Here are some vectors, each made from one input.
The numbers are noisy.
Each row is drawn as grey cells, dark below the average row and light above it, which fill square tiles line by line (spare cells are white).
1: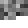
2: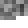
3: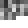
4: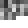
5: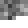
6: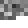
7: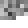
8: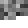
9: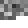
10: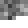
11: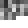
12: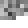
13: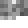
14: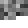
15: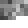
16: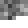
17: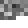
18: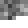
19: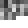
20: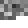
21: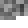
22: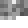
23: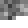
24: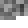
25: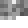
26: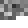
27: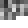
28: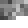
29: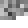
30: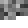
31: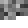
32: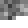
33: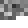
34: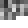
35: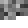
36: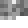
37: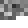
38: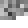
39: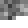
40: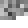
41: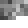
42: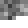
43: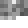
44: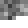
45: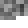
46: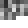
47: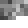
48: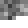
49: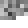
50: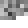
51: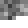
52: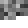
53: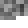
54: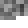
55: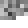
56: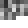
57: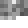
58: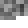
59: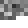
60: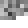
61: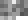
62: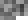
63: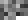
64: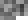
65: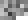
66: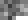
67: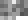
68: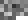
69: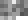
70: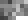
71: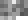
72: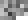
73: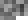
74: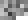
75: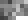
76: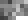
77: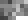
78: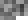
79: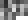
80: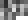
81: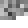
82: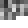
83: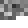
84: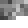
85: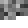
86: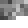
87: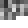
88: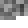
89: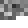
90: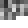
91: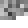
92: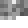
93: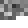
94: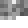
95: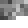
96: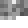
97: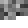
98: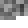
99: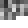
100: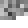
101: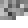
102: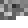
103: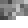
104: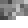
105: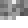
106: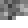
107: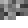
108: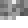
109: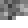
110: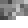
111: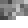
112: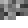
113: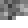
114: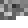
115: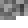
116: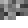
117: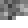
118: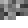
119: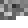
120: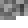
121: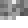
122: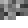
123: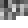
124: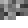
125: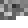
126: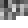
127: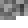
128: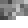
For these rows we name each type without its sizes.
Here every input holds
a label.
